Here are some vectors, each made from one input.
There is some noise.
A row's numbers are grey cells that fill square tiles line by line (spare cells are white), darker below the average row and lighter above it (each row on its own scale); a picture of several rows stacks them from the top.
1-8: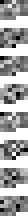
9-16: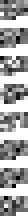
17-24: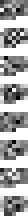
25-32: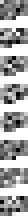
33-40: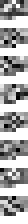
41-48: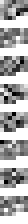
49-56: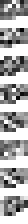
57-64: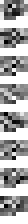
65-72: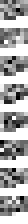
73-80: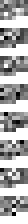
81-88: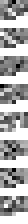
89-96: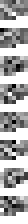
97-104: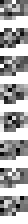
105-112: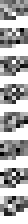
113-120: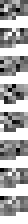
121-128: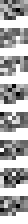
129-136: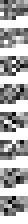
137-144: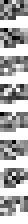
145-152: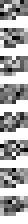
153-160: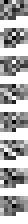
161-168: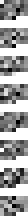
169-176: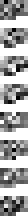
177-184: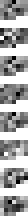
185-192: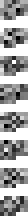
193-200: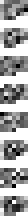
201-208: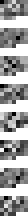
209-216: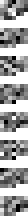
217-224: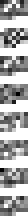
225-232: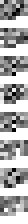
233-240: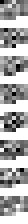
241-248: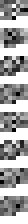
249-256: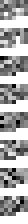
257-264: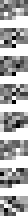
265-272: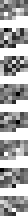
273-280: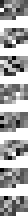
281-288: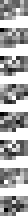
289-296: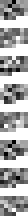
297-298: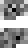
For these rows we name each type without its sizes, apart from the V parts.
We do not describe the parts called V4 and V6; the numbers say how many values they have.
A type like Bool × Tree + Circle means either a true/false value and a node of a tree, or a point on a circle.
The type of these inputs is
Bool × Circle × Line × (Line + V6) + V4.
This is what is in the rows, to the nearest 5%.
About 90% of them hold a point on a circle, a point on a line and a true/false value, together with either a point on a line, or a value of V6. The rest hold a value of V4.
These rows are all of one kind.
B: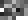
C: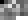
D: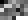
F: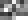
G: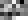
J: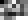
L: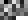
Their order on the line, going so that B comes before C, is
J, B, F, D, G, C, L.
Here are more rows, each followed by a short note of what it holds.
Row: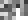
a value of V4
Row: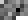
a point on a circle, a point on a line, a true/false value and a value of V6
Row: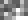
a value of V4
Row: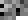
a point on a circle, a point on a line, a true/false value and a value of V6
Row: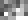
a value of V4
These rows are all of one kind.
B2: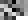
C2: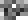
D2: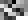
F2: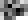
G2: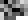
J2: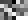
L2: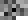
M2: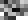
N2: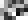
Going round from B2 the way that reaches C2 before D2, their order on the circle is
B2, L2, G2, C2, F2, D2, M2, N2, J2.
